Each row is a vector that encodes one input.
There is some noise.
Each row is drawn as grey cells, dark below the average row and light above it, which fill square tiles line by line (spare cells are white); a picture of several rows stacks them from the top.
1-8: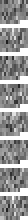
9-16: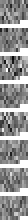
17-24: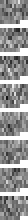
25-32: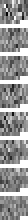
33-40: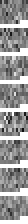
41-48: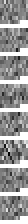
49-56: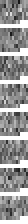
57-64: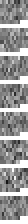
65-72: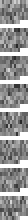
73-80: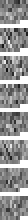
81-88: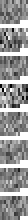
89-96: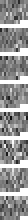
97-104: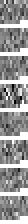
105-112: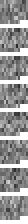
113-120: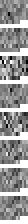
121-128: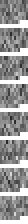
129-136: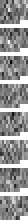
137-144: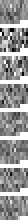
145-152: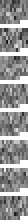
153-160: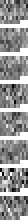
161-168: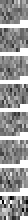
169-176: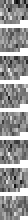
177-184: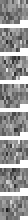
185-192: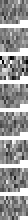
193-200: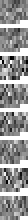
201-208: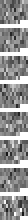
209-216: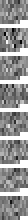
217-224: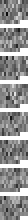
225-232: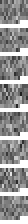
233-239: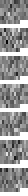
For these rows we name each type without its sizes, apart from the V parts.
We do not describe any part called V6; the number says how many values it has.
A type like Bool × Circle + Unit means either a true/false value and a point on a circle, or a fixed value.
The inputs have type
List(Bool × V6).
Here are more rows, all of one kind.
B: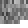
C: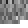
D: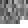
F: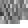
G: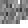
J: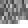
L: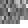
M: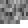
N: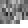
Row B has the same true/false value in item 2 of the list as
F and G.
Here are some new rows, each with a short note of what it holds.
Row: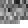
a list of one item
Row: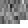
a list of one item
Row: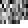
the empty list
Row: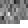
a list of one item
